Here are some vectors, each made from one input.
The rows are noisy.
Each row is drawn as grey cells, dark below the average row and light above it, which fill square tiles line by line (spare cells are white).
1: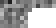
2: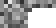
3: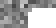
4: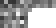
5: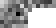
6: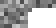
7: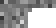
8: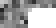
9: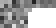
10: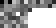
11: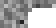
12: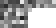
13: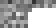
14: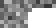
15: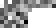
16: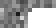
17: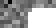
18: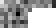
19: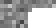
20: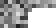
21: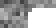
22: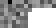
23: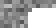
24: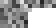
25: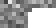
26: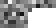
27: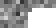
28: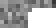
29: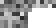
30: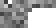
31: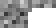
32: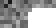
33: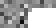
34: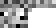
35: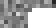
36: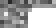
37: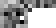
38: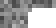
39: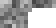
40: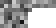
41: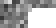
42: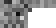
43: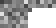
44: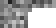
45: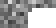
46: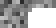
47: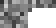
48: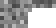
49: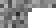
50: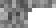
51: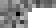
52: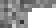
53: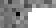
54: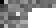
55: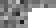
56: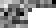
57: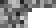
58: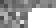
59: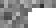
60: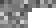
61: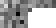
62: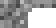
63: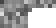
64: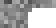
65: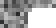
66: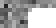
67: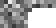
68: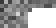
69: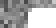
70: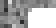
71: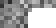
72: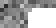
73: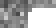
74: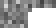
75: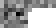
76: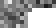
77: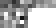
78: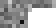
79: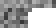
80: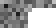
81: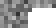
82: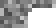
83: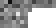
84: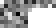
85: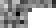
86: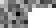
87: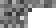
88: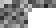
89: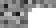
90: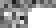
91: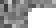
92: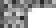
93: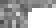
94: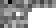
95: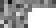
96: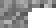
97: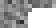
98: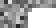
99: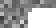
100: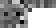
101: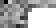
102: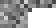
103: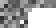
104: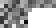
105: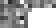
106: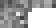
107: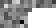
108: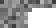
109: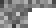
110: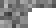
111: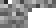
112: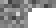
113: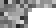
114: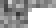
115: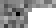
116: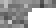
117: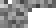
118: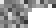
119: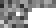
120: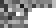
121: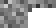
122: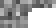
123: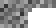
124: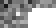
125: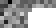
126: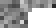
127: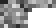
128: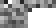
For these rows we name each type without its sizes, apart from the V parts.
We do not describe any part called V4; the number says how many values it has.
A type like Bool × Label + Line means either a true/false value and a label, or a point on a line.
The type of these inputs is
Bool × List(Line) × V4.
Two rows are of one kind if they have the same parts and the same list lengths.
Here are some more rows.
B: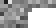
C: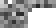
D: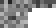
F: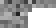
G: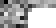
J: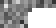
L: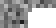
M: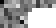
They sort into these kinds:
B, C, G
D, F
J, L
M

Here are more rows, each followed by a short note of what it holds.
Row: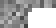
a true/false value and a value of V4, together with a list of one item
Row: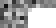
a true/false value and a value of V4, together with a list of three items
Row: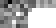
a true/false value and a value of V4, together with a list of two items
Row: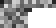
a true/false value and a value of V4, together with a list of one item
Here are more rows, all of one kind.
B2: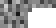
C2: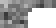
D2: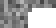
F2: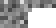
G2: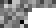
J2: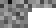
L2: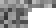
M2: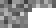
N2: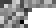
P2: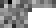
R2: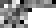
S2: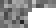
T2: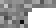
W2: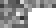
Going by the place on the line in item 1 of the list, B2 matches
J2, M2, P2 and R2.
